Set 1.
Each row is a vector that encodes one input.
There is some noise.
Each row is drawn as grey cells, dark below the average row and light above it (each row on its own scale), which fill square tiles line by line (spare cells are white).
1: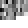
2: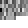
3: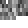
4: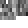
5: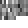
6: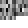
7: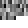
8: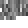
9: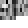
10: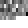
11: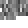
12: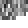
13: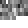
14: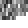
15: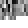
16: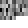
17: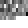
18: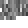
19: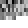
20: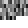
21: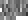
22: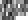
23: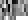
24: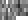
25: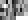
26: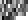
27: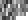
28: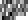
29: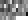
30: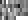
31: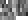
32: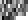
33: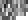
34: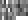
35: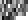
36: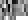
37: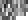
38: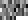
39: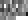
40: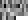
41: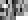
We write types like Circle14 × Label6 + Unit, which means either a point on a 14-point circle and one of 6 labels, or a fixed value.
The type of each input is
(Bool × Bool × Bool + Unit) × Line6.
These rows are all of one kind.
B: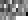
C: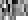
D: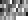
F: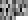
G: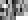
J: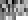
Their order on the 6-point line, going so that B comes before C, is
D, J, B, G, F, C.
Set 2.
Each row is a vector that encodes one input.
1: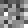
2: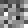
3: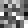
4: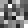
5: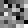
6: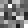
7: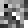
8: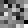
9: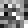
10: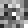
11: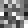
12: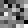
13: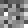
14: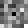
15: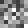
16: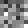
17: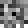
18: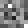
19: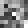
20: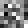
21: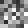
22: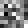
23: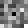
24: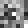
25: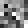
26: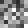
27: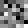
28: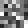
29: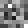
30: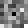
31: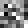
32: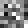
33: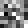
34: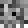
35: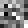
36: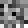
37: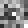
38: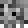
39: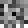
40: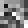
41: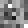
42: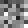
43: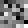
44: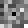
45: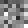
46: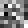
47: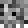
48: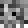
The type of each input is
Circle5 + Line3 × Line3.
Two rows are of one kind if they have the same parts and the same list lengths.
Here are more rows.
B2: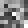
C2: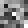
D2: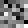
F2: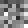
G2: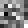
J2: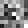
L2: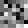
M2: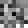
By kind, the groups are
B2, C2, G2, J2
D2, F2, L2, M2

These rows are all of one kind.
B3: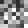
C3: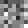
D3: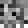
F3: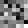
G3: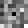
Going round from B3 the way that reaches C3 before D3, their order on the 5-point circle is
B3, C3, F3, D3, G3.
